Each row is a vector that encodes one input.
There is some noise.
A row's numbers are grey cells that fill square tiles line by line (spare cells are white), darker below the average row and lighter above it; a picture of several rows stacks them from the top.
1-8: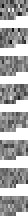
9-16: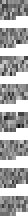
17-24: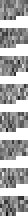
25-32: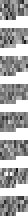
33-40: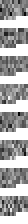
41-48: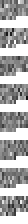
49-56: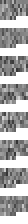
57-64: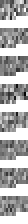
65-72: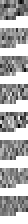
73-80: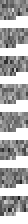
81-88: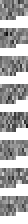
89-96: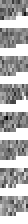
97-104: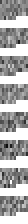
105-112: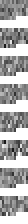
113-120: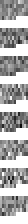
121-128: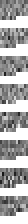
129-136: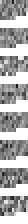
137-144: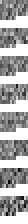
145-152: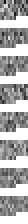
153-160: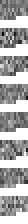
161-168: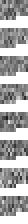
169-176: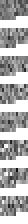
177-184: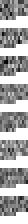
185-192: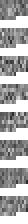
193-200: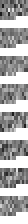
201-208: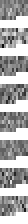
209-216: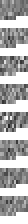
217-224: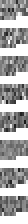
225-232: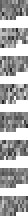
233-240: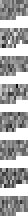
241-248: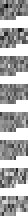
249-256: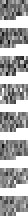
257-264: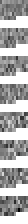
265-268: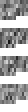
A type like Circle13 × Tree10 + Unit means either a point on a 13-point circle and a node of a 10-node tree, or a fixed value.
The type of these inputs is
(Bool × Bool × Bool + Line7) × Line7 + Line13.
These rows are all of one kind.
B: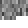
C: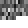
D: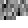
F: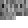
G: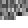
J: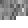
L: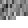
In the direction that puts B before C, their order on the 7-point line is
B, F, L, C, D, J, G.
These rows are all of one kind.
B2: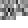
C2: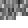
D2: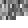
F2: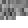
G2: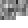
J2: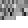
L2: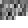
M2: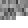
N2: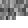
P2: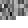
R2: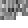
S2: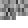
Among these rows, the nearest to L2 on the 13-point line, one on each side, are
N2 and P2.
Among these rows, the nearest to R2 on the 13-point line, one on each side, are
C2 and D2.
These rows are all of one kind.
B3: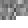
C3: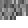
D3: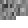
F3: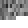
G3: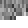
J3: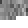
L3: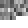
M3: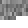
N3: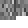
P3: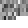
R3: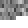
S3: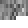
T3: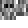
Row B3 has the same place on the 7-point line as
C3, G3, N3 and P3.
